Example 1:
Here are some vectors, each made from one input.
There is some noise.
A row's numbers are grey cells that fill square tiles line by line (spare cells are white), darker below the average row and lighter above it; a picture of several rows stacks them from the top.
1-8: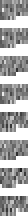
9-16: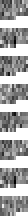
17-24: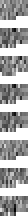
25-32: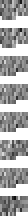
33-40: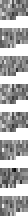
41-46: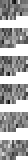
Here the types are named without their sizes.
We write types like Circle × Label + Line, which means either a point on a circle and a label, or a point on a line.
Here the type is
Circle.
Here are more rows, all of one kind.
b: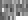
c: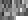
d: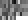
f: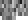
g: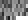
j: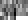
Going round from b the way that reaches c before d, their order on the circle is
b, g, c, f, d, j.
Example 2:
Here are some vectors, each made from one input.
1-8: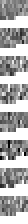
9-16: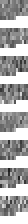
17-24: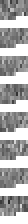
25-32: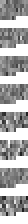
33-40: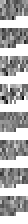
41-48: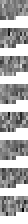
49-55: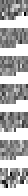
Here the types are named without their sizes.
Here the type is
Tree.
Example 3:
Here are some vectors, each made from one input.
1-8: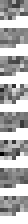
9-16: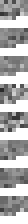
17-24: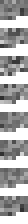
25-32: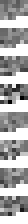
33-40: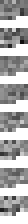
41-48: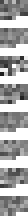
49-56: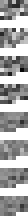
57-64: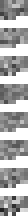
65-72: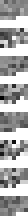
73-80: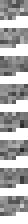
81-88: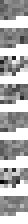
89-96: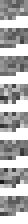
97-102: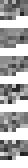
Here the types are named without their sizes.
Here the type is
Circle + Unit.
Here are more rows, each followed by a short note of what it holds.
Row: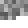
a point on a circle
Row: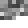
a point on a circle
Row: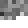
a point on a circle
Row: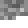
a point on a circle
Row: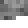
a point on a circle
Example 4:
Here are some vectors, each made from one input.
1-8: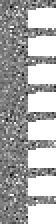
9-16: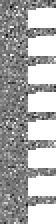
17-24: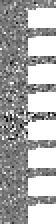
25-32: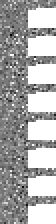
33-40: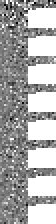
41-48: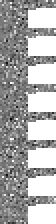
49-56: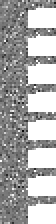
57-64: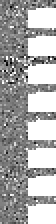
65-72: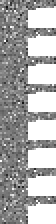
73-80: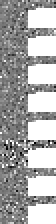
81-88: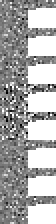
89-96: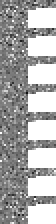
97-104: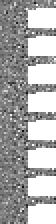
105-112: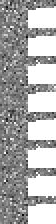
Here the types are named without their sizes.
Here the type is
Tree + Unit.
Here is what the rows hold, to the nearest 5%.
About 5% of them hold a fixed value. The rest hold a node of a tree.
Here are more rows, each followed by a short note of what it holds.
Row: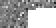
a node of a tree
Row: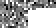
a fixed value
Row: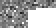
a node of a tree
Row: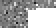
a node of a tree
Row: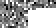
a fixed value
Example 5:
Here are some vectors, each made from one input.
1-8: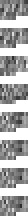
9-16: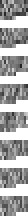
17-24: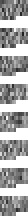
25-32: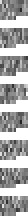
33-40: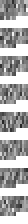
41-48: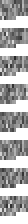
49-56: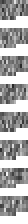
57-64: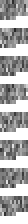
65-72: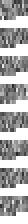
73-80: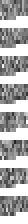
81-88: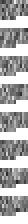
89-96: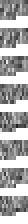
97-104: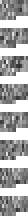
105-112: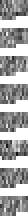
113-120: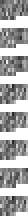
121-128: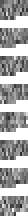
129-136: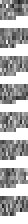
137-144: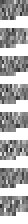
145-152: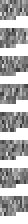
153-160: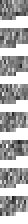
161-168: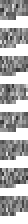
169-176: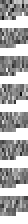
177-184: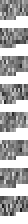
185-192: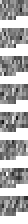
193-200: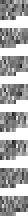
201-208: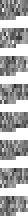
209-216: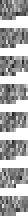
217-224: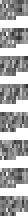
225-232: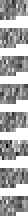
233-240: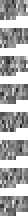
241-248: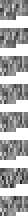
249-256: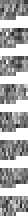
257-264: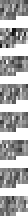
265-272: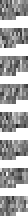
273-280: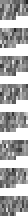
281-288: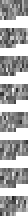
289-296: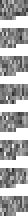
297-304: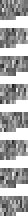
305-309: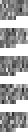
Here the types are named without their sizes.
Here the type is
Label.
